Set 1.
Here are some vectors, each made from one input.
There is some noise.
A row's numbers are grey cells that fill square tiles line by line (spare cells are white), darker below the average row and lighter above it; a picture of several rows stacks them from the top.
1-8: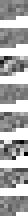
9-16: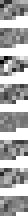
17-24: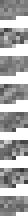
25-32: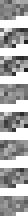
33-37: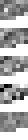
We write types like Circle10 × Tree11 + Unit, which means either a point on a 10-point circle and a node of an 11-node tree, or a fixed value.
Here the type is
Bool × Line5.
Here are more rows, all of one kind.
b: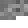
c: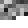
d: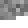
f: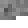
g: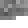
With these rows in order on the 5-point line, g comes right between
d and f.
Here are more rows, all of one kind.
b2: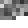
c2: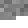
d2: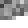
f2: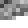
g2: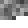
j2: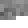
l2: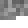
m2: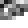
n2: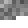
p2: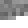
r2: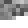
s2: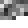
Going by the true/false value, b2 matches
g2, l2, m2 and n2.
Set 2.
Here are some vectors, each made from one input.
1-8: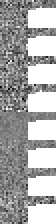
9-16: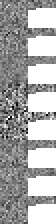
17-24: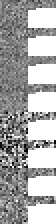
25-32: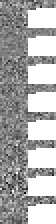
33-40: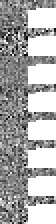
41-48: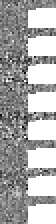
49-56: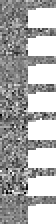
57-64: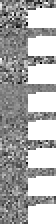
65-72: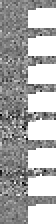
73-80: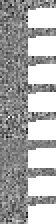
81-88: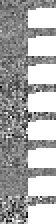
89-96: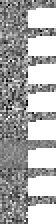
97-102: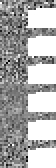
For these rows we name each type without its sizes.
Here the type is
Line × (Tree + Unit).
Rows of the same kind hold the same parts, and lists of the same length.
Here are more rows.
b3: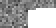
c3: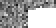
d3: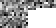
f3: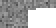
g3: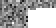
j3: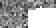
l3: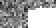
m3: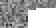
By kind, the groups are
b3, c3, d3, f3, j3, m3
g3, l3

